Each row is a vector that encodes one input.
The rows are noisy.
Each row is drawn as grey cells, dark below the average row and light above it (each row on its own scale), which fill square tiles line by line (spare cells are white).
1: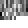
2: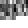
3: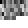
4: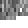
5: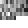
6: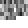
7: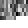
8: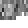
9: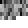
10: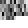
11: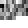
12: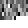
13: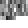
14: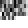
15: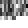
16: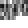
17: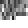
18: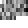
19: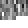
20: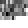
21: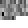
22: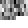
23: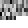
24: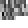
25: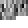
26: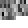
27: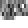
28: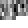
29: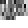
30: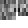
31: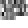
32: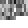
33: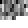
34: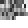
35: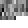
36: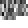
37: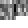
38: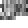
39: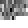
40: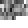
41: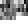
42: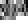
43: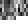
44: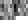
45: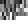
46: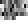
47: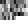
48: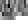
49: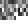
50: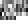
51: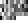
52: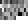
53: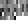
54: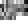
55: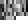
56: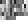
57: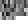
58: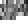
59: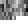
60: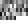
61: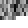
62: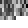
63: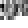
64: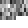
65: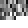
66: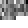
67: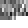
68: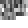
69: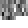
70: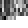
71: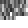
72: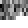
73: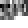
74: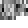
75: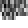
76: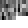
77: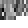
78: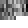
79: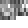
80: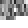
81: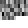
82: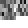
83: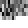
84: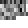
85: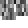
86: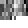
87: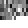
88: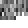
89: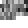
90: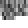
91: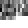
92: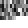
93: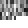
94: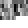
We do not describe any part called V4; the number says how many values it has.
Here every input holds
either a point on a 5-point line and a true/false value, or a value of V4.
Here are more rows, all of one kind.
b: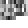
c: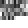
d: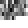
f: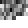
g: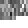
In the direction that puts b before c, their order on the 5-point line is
g, d, b, f, c.
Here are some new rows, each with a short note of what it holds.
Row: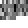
a value of V4
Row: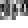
a value of V4
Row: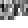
a value of V4
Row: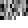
a value of V4
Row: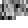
a value of V4
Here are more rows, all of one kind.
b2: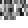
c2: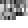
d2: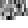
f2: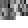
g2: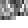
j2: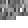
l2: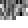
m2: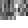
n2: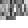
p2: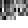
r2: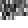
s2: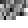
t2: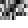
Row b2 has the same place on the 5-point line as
c2, p2 and s2.
